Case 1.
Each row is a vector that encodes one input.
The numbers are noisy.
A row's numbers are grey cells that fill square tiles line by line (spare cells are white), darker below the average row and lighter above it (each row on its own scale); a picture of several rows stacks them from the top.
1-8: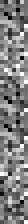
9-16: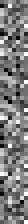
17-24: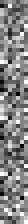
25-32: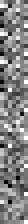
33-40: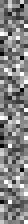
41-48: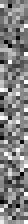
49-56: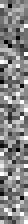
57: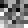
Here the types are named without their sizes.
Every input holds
three true/false values.
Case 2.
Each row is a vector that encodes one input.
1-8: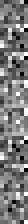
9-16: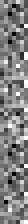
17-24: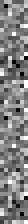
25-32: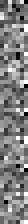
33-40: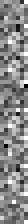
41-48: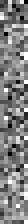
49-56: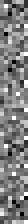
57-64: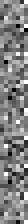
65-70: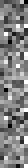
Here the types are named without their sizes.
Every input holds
either a fixed value, or three true/false values.
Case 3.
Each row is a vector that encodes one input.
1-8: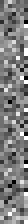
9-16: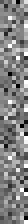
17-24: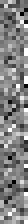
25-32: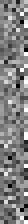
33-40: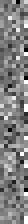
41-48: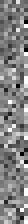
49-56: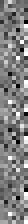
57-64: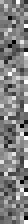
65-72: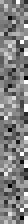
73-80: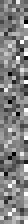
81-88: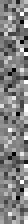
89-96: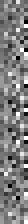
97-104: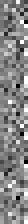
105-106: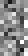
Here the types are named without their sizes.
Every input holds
four true/false values.
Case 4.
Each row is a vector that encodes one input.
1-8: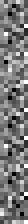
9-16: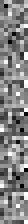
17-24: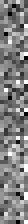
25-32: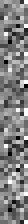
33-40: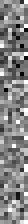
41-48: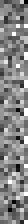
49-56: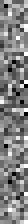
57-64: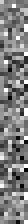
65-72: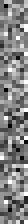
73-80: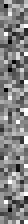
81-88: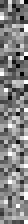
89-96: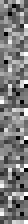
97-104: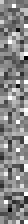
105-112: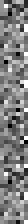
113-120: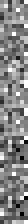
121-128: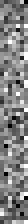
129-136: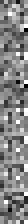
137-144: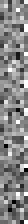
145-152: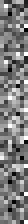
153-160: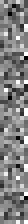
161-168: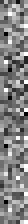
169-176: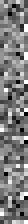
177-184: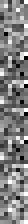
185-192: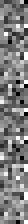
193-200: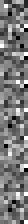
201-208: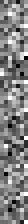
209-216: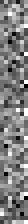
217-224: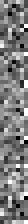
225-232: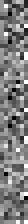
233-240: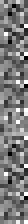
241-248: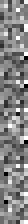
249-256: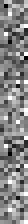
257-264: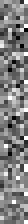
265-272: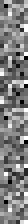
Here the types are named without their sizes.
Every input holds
either a fixed value, or three true/false values.
